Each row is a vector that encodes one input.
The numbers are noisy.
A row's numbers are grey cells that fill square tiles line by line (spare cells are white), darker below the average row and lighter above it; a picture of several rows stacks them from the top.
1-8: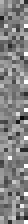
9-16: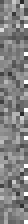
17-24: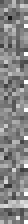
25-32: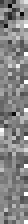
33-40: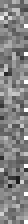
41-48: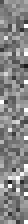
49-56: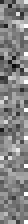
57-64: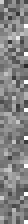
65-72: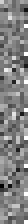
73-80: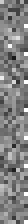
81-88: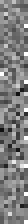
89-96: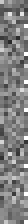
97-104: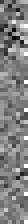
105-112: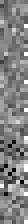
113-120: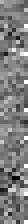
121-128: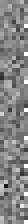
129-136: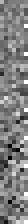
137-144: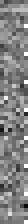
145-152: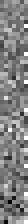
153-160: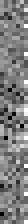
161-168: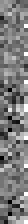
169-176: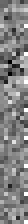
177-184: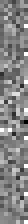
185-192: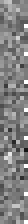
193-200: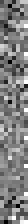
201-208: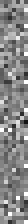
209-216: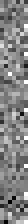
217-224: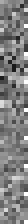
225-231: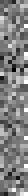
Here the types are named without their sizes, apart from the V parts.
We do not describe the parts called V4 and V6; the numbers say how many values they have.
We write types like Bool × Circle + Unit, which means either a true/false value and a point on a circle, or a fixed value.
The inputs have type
(Bool × Label + V6) × Label + V4.
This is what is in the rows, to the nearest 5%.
About 90% of them hold a label, together with either a label and a true/false value, or a value of V6. The rest hold a value of V4.
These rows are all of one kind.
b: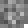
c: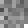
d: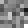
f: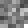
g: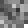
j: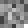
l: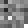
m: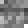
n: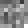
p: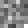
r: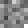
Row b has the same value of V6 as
d and n.
